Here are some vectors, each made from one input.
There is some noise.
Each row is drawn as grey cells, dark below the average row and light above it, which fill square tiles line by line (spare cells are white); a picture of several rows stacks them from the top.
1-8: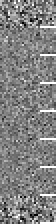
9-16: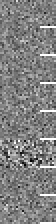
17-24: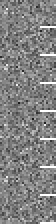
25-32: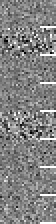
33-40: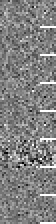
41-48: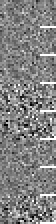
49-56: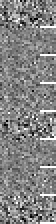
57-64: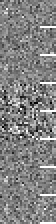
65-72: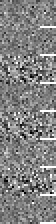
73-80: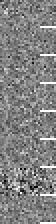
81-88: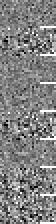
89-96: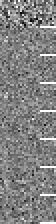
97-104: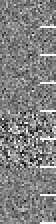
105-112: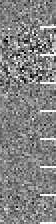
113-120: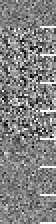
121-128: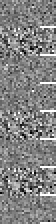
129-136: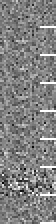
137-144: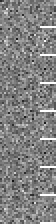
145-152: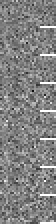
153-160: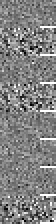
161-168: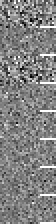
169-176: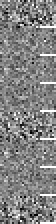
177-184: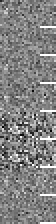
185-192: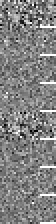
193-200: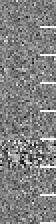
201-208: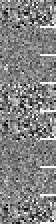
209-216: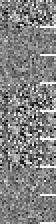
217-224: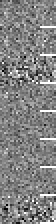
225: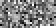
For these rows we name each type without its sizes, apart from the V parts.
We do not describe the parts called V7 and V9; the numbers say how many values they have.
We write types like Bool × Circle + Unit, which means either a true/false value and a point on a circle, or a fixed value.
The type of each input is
Line × (Line + V9) + V7.
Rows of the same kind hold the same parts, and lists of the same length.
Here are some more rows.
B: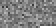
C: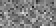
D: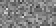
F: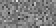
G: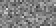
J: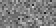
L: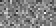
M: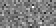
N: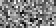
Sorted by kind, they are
B, D, F, G, J, M
C, L
N

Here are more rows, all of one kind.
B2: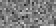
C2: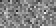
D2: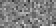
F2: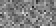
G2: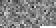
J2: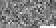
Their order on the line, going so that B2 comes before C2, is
J2, B2, D2, F2, G2, C2.
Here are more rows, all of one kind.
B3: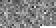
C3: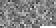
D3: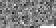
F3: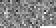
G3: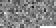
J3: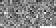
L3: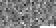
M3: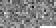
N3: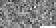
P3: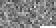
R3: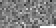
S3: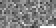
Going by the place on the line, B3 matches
G3 and M3.
